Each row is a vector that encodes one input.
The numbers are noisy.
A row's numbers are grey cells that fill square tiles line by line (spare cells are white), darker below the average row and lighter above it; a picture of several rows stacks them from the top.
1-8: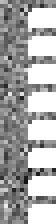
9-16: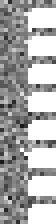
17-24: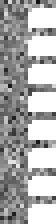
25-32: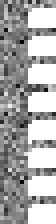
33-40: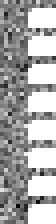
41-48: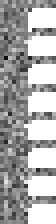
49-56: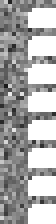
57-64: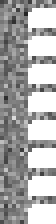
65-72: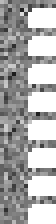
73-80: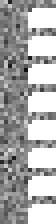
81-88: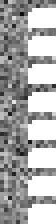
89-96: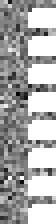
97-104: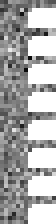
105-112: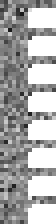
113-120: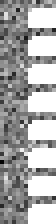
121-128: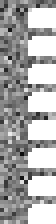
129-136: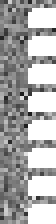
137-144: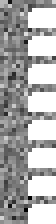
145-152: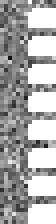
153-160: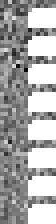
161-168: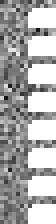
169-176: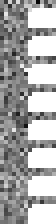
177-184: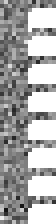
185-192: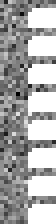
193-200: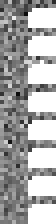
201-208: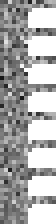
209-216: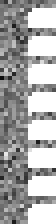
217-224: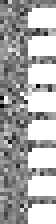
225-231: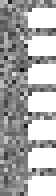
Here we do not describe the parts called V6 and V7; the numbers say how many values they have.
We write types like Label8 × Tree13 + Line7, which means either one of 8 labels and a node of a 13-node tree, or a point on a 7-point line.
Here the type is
(Line8 + V7) × V6 + List3(Line4).
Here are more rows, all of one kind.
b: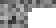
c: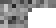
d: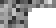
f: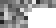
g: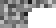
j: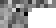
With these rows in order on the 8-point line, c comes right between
b and f.
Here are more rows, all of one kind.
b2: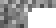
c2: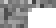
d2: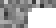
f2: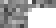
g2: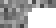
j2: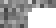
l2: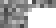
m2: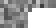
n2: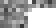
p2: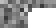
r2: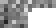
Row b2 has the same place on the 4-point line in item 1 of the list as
p2 and r2.
